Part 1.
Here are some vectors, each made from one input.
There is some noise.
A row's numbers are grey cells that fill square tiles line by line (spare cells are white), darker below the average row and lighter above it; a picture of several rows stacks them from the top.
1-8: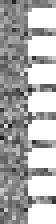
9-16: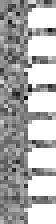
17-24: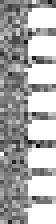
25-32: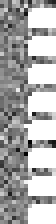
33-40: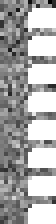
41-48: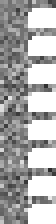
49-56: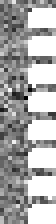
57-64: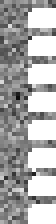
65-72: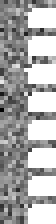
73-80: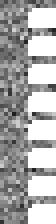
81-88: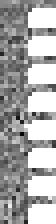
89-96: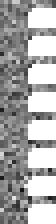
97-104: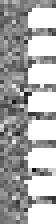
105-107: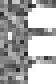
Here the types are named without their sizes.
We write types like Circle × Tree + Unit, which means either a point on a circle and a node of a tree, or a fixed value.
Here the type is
Bool × Line.
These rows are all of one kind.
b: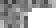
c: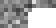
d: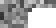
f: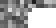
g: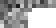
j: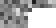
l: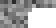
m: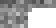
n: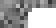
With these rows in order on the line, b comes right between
j and l.
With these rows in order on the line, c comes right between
l and n.
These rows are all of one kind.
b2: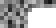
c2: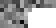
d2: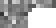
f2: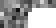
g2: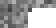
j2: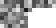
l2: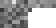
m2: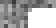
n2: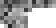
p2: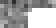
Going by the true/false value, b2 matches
d2, f2, g2 and l2.
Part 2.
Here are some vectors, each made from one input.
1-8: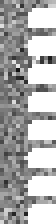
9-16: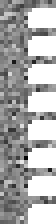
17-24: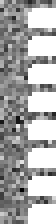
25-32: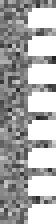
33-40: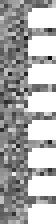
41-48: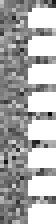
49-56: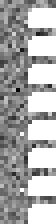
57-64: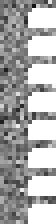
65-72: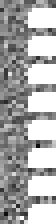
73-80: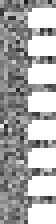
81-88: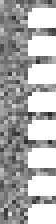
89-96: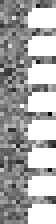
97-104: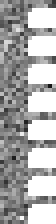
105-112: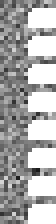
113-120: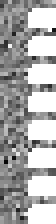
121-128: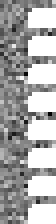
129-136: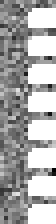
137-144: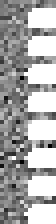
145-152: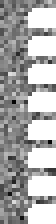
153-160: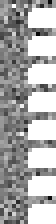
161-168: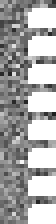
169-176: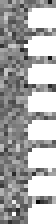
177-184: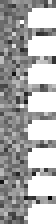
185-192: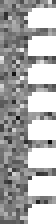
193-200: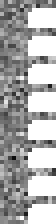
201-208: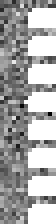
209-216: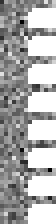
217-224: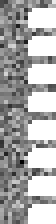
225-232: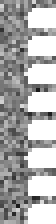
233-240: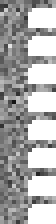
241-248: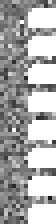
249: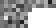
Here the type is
Line10 + Line19.
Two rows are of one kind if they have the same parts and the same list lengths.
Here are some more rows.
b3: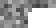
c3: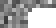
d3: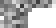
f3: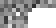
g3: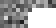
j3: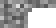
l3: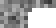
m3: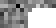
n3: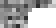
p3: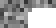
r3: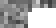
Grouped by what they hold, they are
b3, c3, d3, f3, j3, n3
g3, l3, m3, p3, r3

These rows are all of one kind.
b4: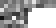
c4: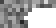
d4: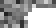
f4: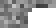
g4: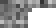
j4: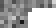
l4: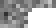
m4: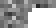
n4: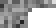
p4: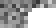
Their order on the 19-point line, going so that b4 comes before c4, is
g4, b4, m4, f4, c4, d4, l4, p4, n4, j4.
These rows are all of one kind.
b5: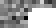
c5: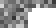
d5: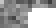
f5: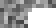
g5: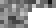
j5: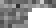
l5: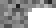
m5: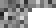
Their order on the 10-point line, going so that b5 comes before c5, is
l5, j5, b5, f5, m5, d5, g5, c5.
